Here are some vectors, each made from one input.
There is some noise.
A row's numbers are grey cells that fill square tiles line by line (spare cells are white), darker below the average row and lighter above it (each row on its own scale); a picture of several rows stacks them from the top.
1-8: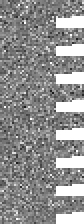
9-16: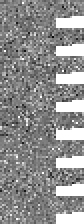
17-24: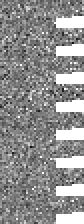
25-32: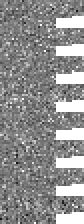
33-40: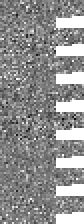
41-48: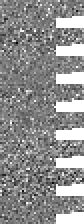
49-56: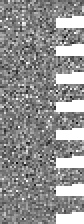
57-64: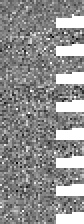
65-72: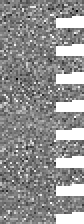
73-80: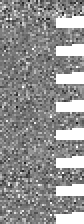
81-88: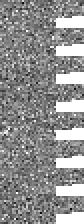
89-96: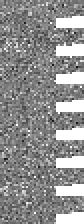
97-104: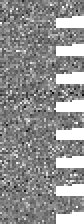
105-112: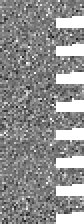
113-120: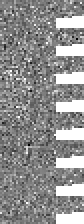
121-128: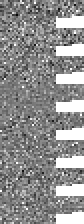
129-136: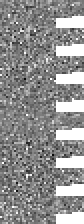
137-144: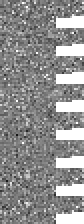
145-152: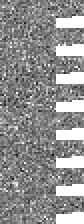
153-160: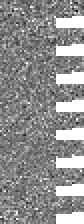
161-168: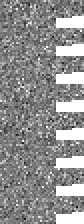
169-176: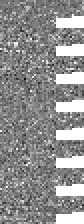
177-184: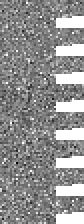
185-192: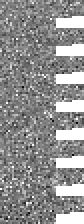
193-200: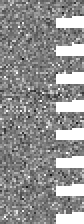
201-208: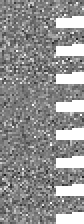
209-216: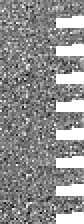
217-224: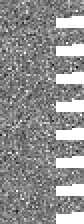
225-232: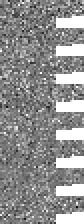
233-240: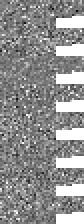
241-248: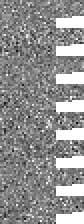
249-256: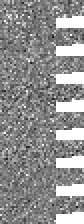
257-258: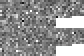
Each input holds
either one of 5 labels and one of 12 labels, or a list of up to two points on a 13-point circle.
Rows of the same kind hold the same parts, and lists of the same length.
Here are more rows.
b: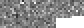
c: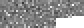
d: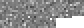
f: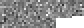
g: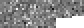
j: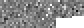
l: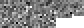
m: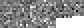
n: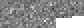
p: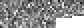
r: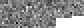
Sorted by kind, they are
b, l, r
c, d, p
f, j
g, m, n

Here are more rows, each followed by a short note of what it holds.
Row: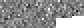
the empty list
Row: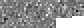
the empty list
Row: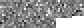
the empty list
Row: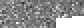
a list of two items
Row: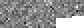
one of 5 labels and one of 12 labels
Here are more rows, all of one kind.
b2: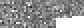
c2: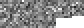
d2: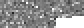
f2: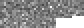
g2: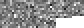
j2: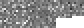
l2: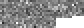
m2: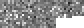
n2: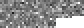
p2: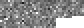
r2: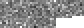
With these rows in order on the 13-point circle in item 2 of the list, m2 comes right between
d2 and g2.
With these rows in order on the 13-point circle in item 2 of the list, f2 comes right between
c2 and p2.
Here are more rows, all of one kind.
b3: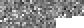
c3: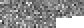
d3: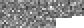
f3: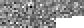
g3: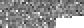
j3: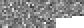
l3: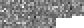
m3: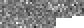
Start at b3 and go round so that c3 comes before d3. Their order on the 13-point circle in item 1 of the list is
b3, c3, m3, g3, j3, d3, f3, l3.
